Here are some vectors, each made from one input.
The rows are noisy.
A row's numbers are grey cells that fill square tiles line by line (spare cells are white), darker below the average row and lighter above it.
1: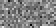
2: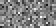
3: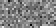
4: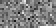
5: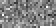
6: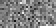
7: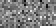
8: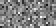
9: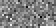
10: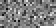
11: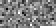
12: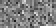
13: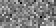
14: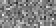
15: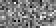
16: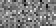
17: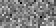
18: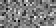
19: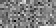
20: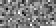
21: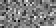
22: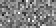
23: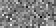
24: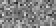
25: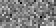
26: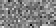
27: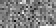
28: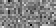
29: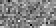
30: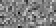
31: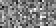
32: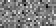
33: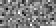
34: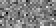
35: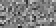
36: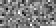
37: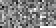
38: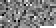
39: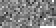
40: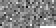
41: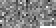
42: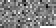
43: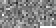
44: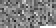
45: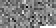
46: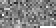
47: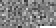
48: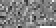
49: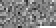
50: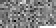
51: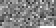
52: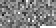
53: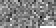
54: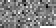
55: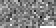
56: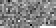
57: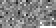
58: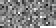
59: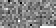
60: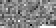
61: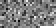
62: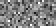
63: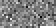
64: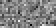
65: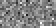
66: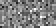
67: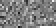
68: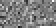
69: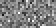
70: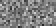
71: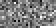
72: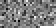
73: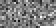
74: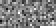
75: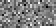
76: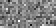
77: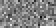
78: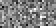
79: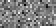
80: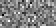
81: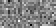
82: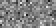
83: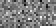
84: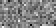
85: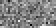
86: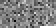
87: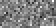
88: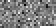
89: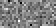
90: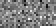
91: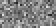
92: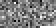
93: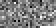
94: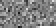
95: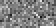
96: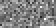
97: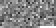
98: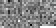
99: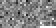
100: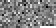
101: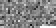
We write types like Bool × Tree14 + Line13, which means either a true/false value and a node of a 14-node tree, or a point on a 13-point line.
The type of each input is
(Bool × Label5 + Line4) × Label5.
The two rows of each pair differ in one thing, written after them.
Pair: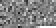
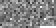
one of the two labels
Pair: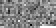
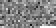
one of the two labels
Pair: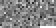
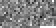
one of the two labels
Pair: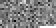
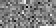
one of the two labels
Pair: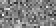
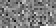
one of the two labels
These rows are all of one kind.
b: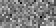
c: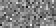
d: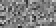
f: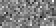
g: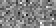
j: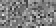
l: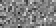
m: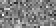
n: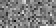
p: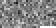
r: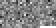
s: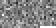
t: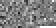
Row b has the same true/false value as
j, m, p and s.
